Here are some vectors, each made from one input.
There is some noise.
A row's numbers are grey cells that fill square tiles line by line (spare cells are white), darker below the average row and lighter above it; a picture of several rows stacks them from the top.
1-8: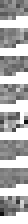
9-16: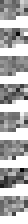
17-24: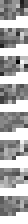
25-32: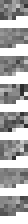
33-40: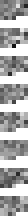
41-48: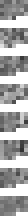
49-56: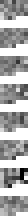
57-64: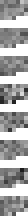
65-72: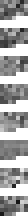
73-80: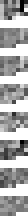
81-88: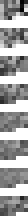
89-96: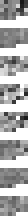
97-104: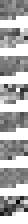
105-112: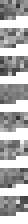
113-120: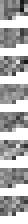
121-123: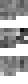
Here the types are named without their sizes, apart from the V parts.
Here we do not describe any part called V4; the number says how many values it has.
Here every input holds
a list of items, each a true/false value and a value of V4.
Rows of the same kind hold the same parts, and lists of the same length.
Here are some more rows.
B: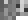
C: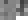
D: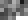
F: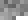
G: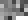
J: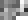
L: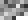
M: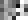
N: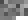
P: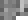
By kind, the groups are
B, G, J, N, P
C, D, F, L
M

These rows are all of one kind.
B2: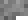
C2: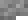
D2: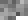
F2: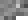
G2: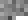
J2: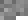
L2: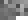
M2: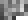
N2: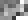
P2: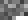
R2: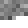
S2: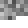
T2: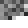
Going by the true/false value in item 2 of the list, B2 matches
D2, L2, N2 and T2.
